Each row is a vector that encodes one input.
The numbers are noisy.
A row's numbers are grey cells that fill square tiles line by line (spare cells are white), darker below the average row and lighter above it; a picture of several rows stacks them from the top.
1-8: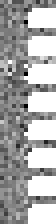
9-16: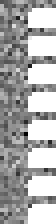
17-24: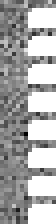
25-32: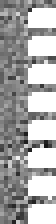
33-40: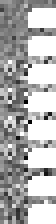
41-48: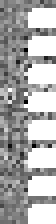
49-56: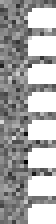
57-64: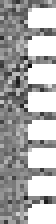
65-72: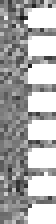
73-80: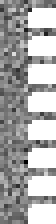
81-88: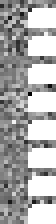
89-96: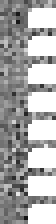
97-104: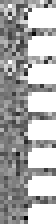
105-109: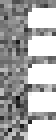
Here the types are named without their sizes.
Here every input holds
either a fixed value, or a node of a tree and a true/false value.
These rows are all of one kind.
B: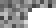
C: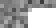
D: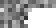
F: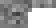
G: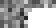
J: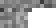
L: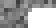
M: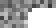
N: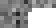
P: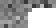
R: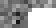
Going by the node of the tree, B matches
C, J and M.
